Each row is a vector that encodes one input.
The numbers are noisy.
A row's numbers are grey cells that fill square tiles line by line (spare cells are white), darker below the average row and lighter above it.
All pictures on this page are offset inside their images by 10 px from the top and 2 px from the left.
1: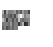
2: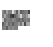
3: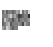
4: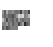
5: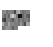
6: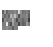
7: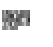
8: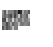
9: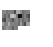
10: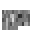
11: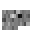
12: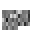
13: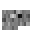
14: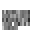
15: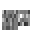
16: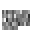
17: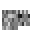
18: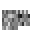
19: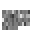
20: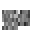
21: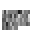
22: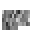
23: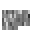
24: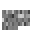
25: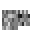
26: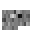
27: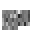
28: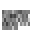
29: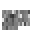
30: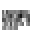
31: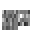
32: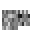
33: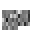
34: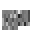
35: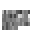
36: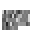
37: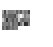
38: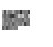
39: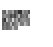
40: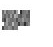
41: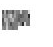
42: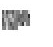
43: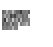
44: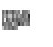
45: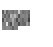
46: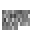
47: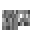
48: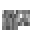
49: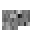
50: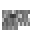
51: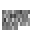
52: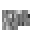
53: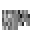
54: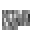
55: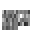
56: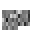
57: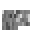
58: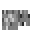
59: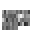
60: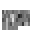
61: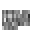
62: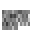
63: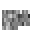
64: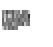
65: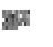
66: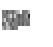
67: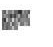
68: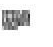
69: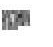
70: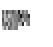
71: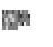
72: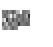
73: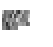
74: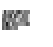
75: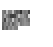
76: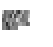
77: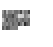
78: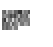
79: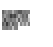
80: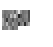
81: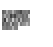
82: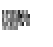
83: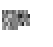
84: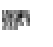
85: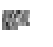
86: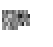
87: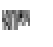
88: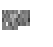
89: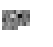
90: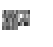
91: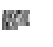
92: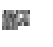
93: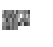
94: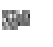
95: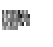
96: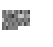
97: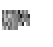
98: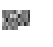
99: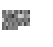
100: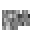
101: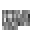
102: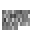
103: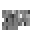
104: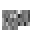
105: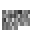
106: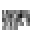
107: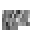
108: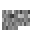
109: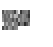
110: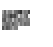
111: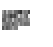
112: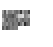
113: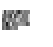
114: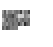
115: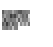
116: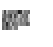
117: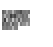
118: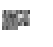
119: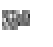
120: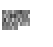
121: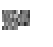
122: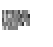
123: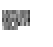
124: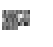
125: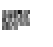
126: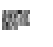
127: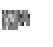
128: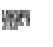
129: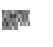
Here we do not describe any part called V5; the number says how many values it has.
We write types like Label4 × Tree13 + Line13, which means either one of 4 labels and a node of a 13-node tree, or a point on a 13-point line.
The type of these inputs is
(Bool × V5 + Line7) × Line4.
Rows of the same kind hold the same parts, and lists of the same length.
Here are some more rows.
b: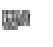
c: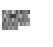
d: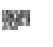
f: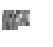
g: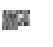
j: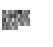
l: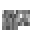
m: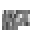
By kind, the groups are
b, d
c, f, g, j, l, m

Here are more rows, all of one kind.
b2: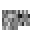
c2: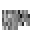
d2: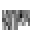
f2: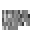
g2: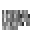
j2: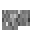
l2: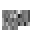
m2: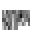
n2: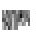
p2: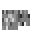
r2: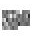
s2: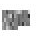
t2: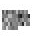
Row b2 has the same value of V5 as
l2 and r2.
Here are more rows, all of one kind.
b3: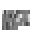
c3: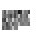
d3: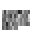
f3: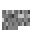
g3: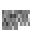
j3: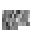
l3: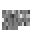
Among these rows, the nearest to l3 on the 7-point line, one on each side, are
f3 and g3.
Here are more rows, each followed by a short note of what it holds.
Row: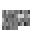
a point on a 4-point line and a point on a 7-point line
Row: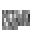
a point on a 4-point line, a true/false value and a value of V5
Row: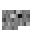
a point on a 4-point line, a true/false value and a value of V5
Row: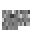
a point on a 4-point line and a point on a 7-point line
